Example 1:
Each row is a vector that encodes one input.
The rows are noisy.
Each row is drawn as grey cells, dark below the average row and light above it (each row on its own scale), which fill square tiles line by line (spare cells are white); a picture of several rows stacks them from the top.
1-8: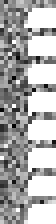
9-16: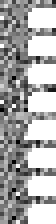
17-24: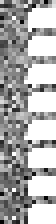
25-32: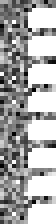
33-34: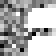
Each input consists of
either a fixed value, or three true/false values.
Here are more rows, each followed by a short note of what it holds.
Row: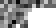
a fixed value
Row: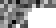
a fixed value
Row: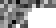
a fixed value
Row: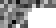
a fixed value
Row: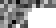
a fixed value
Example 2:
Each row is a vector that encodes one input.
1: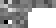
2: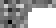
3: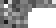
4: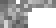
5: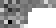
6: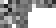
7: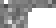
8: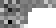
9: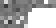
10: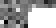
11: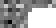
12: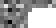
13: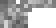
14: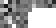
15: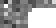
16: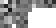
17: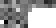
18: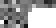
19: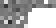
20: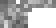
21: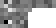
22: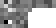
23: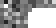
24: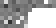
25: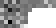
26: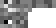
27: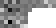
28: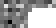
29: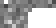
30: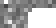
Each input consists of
either a fixed value, or three true/false values.
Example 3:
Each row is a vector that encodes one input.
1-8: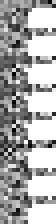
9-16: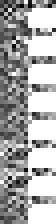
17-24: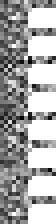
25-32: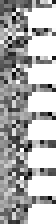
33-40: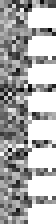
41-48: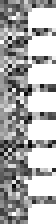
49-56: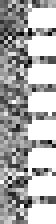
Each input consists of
three true/false values.
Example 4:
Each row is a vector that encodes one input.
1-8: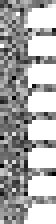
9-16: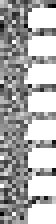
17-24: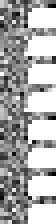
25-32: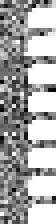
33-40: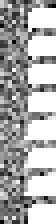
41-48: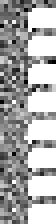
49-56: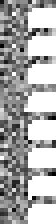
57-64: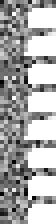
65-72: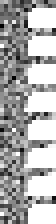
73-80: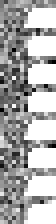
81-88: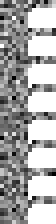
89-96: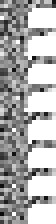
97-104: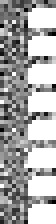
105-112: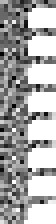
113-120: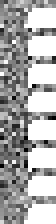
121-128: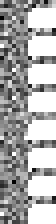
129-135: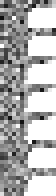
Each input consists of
either a fixed value, or three true/false values.
